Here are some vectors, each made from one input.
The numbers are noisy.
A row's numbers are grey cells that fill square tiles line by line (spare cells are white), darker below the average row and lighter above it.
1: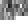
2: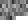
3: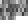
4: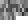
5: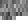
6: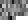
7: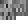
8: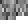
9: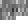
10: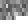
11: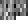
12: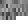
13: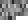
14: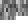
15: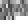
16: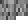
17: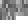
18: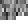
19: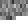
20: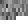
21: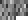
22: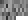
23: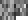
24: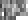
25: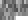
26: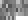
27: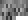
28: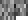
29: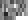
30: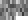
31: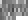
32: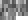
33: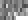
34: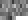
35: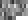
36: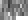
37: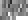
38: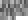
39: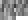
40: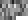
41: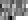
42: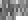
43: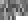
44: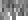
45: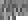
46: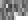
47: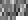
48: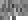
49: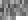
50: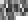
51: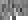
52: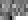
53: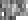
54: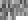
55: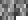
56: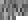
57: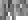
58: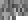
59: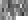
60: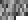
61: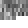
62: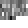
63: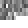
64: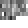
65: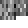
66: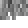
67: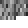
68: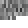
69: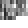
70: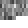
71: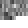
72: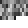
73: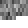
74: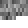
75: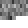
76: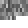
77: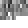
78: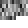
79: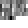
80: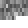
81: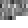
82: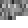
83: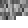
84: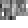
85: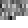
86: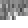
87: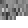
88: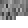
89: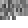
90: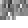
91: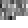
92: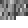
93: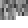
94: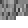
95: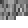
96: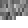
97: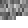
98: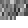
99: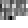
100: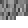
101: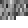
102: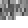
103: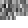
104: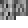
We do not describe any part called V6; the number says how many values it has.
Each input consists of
either a point on a 7-point line and a value of V6, or a point on a 9-point line.
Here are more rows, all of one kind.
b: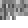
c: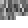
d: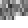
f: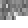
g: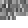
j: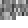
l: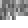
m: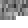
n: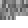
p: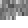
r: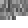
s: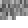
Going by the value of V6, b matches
d, l, n and p.
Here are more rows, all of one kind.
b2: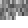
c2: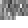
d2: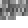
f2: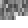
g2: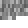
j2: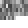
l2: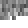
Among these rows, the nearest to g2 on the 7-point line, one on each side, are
d2 and l2.
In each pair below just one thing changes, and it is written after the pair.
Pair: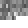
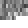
the place on the 7-point line
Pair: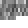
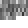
the place on the 7-point line
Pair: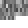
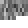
the value of V6
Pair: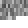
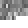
the value of V6
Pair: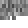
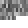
the place on the 7-point line
